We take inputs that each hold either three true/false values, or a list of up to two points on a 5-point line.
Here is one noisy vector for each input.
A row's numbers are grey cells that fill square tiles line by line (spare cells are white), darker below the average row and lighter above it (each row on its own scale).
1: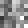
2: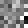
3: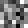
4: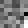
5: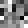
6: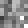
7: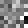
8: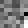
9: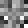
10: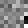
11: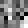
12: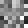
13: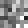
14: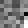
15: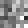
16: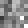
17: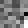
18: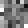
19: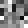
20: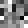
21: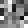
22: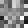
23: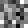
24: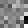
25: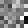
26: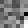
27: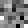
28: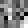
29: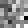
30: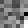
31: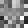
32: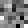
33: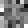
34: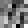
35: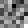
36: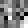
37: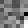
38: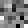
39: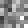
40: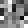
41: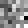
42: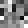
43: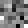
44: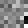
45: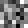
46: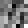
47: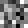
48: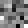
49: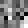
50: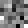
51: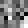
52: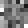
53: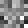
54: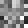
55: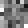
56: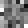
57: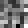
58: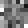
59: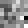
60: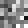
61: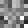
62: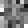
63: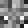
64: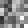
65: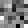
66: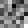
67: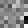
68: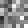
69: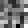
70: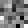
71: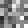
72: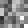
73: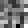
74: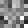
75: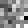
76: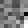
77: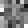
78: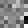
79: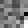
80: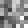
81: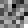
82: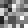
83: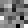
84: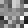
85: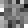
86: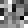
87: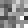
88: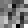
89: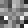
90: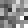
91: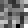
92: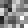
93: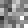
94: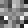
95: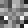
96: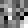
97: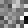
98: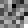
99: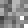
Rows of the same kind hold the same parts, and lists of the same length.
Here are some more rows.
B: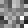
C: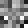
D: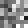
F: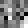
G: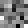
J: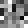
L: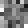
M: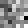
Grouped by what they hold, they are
B, C
D, M
F, G, J
L

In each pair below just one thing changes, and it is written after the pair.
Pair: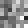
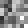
the place on the 5-point line in item 1 of the list
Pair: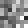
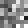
the place on the 5-point line in item 2 of the list
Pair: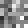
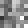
the place on the 5-point line in item 2 of the list
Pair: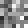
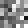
the place on the 5-point line in item 1 of the list
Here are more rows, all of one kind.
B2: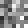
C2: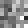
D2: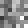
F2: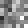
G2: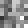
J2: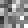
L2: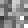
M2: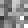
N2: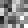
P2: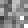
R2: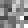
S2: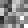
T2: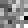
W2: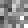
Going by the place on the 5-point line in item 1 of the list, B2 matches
D2, G2, L2 and M2.
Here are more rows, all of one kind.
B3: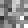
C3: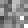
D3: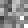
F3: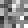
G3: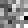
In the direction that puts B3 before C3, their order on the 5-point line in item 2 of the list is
F3, G3, B3, D3, C3.
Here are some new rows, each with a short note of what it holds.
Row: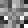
a list of one item
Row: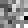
a list of two items
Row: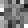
the empty list
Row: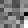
three true/false values
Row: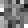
the empty list
